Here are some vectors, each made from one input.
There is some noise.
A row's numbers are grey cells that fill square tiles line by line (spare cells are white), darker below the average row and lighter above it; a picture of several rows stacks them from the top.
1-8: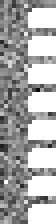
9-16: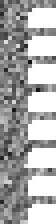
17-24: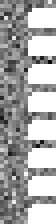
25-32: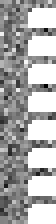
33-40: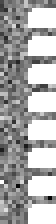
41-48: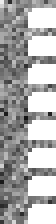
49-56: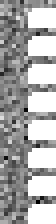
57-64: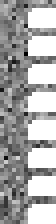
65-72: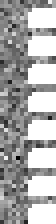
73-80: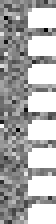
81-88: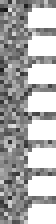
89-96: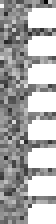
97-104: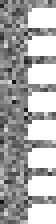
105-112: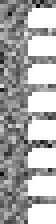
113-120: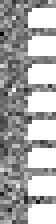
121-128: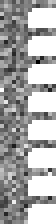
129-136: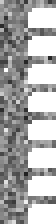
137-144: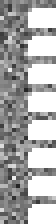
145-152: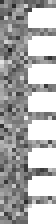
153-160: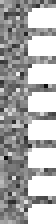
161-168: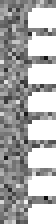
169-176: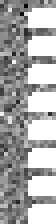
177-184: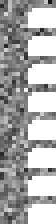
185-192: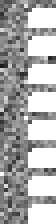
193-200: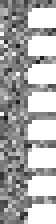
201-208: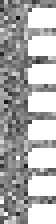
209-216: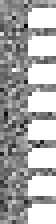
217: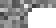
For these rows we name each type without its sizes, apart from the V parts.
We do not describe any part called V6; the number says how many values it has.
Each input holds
a node of each of two trees and a value of V6, together with either a point on a circle, or a fixed value.
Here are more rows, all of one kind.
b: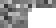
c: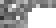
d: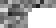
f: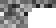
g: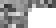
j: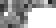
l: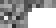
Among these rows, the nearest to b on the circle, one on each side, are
c and d.
